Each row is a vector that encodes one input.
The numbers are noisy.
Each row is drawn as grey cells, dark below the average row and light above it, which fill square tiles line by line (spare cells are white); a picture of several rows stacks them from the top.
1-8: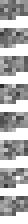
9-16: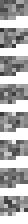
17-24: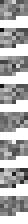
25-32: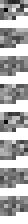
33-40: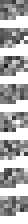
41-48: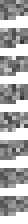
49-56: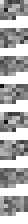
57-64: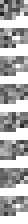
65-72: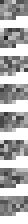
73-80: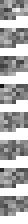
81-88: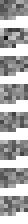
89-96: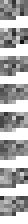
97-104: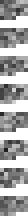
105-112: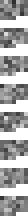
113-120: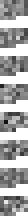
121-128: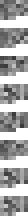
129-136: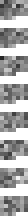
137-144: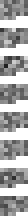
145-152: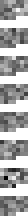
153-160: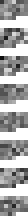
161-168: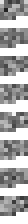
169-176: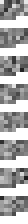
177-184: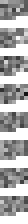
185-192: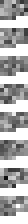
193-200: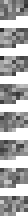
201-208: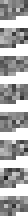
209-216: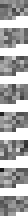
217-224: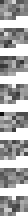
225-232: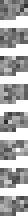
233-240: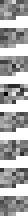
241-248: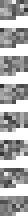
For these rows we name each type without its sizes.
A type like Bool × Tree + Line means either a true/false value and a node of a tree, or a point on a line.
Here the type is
Label.
